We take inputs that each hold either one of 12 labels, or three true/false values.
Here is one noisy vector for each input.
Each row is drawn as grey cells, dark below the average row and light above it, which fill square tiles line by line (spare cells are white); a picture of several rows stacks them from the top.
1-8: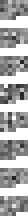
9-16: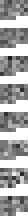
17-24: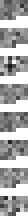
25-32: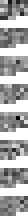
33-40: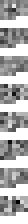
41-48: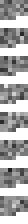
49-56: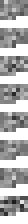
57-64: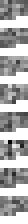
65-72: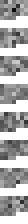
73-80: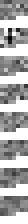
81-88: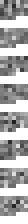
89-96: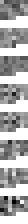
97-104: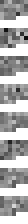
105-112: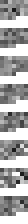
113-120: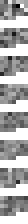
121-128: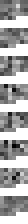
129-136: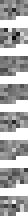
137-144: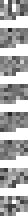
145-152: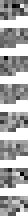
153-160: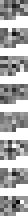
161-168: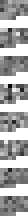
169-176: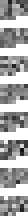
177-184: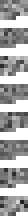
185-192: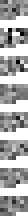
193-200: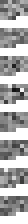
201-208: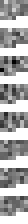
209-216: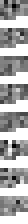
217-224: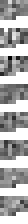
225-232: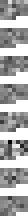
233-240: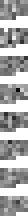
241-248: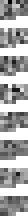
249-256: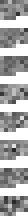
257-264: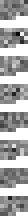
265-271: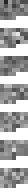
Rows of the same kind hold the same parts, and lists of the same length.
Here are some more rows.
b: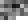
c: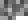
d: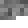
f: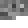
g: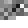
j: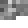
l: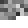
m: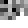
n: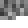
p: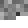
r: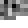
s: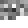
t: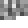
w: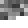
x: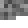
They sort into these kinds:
b, c, d, f, n, r, w, x
g, j, l, m, p, s, t

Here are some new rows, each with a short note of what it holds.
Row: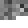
one of 12 labels
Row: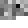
three true/false values
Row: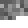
one of 12 labels
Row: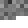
one of 12 labels
